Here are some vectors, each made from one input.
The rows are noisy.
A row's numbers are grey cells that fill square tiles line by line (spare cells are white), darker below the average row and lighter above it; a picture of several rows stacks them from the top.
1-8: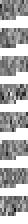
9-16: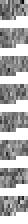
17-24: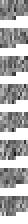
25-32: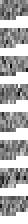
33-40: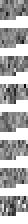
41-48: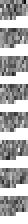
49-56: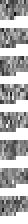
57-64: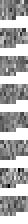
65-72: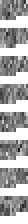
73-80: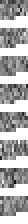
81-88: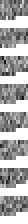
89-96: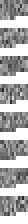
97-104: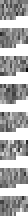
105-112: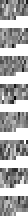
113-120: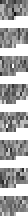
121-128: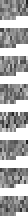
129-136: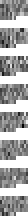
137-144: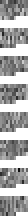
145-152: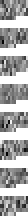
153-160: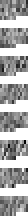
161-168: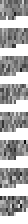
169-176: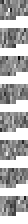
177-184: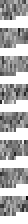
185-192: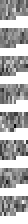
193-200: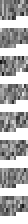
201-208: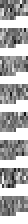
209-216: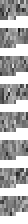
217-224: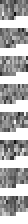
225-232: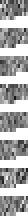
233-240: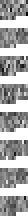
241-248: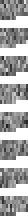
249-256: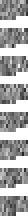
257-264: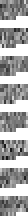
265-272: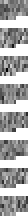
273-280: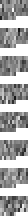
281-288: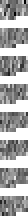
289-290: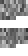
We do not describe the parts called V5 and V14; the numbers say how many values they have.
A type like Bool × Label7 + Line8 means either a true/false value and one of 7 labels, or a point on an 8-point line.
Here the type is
Bool × Bool × Bool + (Line8 + V14) × V5.
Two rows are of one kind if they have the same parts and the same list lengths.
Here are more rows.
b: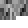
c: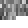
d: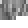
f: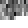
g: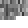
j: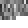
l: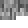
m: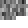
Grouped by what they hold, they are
b, c, g, j, m
d, l
f

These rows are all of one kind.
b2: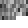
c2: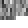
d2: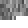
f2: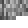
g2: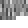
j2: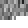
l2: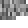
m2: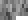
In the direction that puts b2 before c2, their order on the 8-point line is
b2, m2, d2, j2, l2, g2, f2, c2.
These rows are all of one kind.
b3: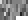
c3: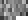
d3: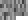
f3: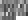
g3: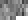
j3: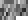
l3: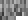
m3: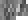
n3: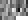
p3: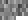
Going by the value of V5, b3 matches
f3, j3 and m3.
